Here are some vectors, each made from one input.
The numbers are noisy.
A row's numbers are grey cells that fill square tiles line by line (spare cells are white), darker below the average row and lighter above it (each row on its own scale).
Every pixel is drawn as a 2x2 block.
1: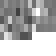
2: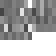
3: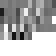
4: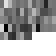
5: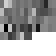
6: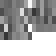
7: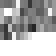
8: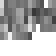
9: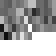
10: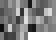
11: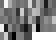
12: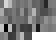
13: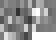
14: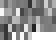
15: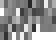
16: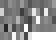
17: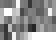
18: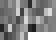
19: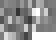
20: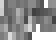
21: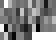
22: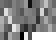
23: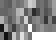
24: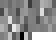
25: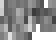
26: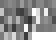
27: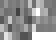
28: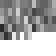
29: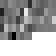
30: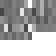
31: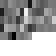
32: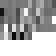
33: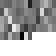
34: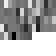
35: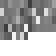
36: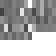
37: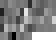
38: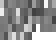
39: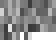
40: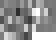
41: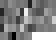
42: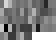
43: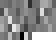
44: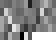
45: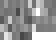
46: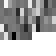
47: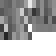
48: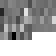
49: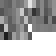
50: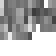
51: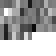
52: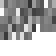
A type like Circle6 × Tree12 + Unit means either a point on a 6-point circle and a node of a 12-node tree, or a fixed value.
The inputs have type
Label6.
